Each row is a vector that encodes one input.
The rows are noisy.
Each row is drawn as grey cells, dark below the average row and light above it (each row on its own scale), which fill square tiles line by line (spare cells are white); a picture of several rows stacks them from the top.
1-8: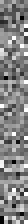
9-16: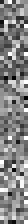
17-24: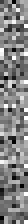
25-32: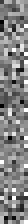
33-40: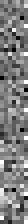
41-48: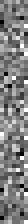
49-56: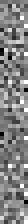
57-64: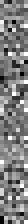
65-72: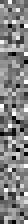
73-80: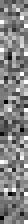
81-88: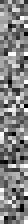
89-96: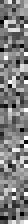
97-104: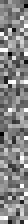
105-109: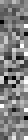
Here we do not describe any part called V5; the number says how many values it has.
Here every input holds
a node of a 7-node tree, together with either a point on a 6-point line, or a value of V5.
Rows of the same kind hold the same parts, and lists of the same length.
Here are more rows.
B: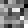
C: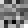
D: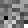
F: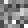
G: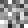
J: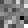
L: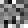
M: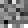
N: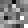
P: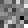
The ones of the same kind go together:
B, C, G, N
D, F, J, L, M, P

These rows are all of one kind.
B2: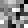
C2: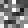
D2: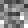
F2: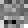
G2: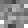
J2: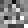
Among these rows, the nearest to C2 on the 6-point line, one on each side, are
B2 and J2.
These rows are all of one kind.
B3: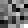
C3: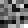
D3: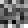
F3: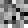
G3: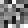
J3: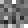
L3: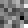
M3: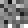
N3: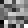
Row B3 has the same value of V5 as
C3 and N3.
